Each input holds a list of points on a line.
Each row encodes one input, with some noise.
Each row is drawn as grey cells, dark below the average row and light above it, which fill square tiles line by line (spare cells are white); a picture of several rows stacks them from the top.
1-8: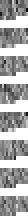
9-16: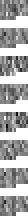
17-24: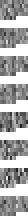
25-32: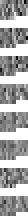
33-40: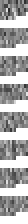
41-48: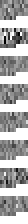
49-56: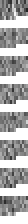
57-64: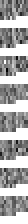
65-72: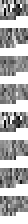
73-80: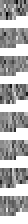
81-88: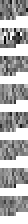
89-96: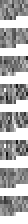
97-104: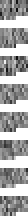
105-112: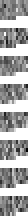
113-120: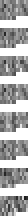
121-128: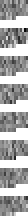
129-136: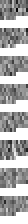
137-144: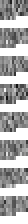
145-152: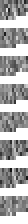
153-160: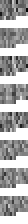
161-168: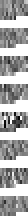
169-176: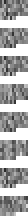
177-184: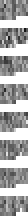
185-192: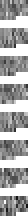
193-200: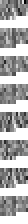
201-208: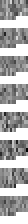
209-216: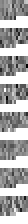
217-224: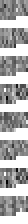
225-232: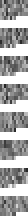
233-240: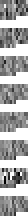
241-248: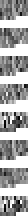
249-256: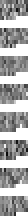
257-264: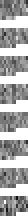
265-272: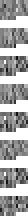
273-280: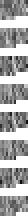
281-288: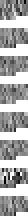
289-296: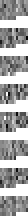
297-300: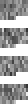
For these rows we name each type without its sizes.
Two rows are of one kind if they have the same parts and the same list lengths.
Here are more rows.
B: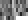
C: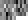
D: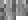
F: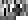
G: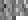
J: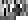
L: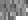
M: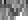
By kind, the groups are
B, G, M
C
D, L
F, J

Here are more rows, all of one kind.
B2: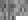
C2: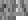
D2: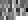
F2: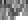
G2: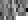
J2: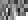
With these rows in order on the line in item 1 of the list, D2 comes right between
G2 and J2.
